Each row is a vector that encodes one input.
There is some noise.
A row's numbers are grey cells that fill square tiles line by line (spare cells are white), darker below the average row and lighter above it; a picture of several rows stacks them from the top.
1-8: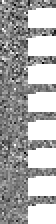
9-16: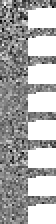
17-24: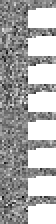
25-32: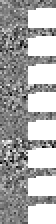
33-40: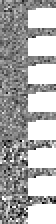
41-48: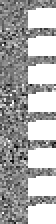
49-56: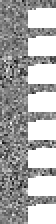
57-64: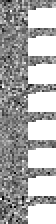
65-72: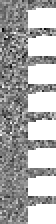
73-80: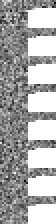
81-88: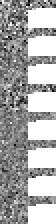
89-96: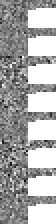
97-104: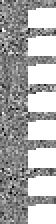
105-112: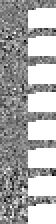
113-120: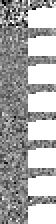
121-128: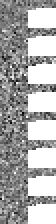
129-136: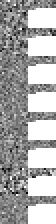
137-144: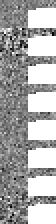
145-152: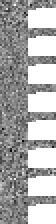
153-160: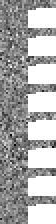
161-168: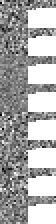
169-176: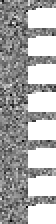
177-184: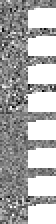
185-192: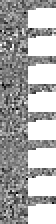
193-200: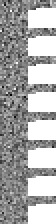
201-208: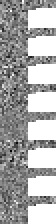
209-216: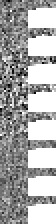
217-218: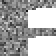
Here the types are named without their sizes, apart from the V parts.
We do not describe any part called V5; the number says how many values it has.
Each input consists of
a value of V5, together with a list of points on a line.
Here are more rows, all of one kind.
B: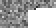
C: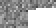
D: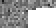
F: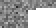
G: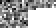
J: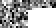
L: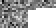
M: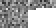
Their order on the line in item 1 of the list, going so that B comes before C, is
G, J, D, F, B, C, M, L.
